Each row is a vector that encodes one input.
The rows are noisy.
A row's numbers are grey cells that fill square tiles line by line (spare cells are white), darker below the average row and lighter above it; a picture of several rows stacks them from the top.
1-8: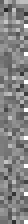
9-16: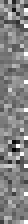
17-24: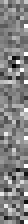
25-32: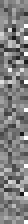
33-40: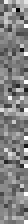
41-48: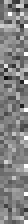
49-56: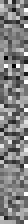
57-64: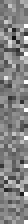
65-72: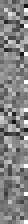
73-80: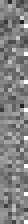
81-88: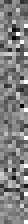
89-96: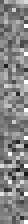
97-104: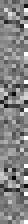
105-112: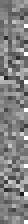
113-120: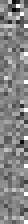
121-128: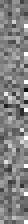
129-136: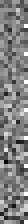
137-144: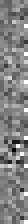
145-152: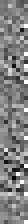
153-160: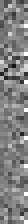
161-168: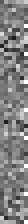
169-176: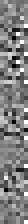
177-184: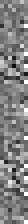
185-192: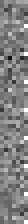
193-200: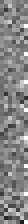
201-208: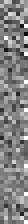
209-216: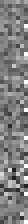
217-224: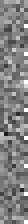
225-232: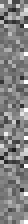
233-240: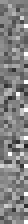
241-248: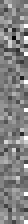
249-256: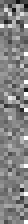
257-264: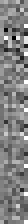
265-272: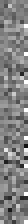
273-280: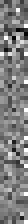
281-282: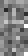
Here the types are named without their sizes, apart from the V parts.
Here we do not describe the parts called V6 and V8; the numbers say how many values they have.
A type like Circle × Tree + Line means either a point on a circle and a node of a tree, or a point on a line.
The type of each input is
Line × (Line + V6) + V8.
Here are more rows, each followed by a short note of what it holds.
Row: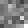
a point on a line and a value of V6
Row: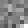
a point on a line and a value of V6
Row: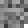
a point on each of two lines
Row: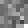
a point on a line and a value of V6
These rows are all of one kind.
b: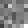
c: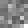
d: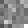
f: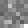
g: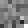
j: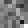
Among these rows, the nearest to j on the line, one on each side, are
c and f.
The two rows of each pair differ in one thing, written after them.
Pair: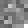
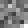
the value of V6
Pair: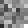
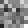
the value of V6
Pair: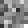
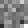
the value of V6
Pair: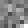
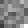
the place on the line
